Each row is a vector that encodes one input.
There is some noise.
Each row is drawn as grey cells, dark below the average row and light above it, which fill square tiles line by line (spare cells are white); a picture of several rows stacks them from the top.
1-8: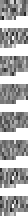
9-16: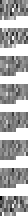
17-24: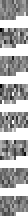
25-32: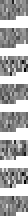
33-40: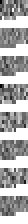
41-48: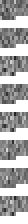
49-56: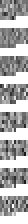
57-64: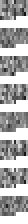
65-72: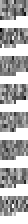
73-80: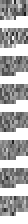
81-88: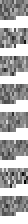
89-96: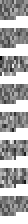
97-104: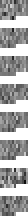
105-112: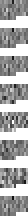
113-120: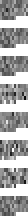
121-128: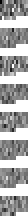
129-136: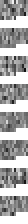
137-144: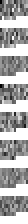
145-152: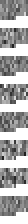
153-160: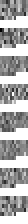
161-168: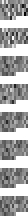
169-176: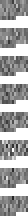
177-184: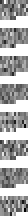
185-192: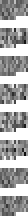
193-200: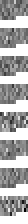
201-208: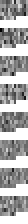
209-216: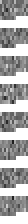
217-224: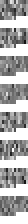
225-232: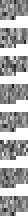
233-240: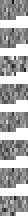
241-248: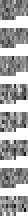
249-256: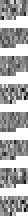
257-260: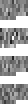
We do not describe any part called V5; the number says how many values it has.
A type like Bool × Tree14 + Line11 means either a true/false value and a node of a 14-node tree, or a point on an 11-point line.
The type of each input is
Line6 + Line8 × List2(V5) + Tree10.
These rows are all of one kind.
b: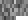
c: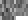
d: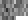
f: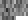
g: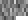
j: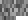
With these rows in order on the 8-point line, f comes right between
c and d.
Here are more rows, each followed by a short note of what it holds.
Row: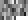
a node of a 10-node tree
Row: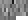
a point on an 8-point line, together with a list of two items
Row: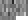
a point on an 8-point line, together with a list of two items
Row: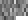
a point on an 8-point line, together with a list of one item
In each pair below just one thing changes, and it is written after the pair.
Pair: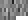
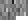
the place on the 8-point line
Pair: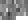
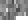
the value of V5 in item 1 of the list
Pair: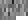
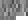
the value of V5 in item 1 of the list
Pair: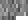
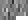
the value of V5 in item 1 of the list
